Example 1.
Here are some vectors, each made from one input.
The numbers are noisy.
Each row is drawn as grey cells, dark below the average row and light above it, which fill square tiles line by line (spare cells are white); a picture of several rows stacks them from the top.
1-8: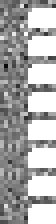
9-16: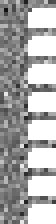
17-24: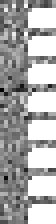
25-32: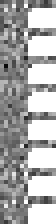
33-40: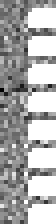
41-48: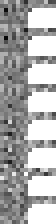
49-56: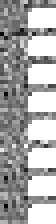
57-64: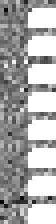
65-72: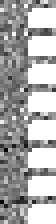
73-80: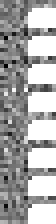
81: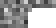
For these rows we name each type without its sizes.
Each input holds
a point on a line.
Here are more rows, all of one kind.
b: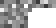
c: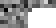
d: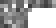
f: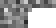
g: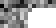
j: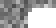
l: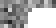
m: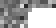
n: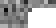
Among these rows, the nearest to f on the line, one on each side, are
d and m.
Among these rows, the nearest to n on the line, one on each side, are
c and l.
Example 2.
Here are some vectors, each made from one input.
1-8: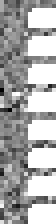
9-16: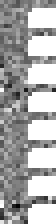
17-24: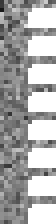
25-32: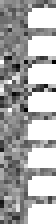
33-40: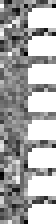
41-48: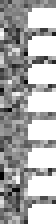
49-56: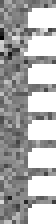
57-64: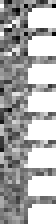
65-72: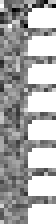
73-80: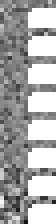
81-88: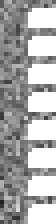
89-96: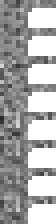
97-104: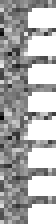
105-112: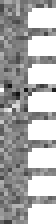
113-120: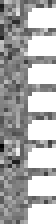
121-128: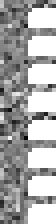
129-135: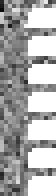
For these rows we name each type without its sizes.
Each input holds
a label.
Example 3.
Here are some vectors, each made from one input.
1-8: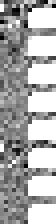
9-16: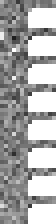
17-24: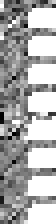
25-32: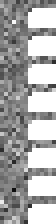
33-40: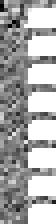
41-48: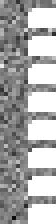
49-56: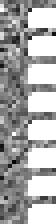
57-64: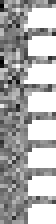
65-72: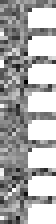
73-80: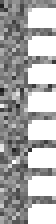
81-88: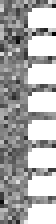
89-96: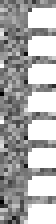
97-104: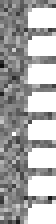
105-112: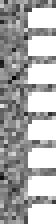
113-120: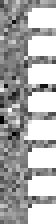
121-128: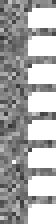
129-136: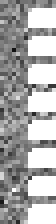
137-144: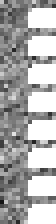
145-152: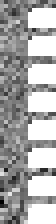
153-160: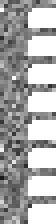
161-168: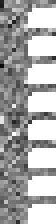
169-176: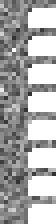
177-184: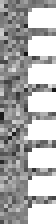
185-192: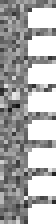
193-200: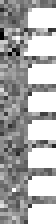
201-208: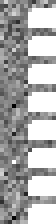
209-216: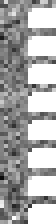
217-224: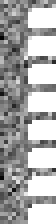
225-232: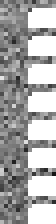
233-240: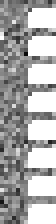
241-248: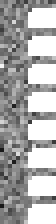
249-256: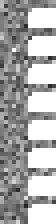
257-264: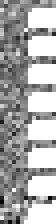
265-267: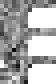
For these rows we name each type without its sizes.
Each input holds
four true/false values.
